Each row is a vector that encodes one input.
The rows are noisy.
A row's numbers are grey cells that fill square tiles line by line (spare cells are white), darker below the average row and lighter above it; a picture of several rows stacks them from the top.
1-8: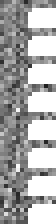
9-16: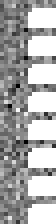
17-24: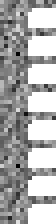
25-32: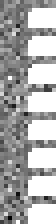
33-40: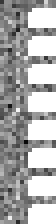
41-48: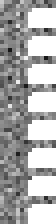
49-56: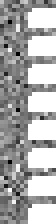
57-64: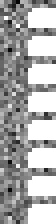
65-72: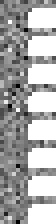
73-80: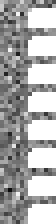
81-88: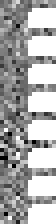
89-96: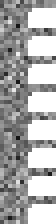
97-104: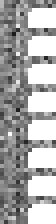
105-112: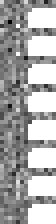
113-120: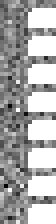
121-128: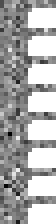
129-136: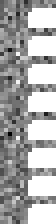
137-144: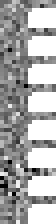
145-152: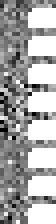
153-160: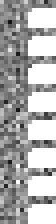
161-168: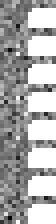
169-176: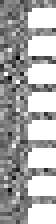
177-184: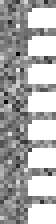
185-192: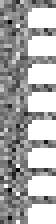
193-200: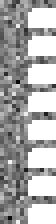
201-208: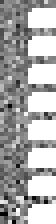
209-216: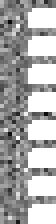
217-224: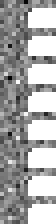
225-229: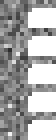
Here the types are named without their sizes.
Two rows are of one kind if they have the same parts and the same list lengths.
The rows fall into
3 kinds.
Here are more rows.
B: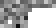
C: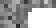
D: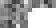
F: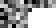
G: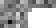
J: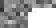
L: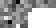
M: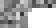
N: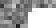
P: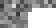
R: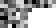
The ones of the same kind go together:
B, C, J, N, P
D, G, L, M
F, R

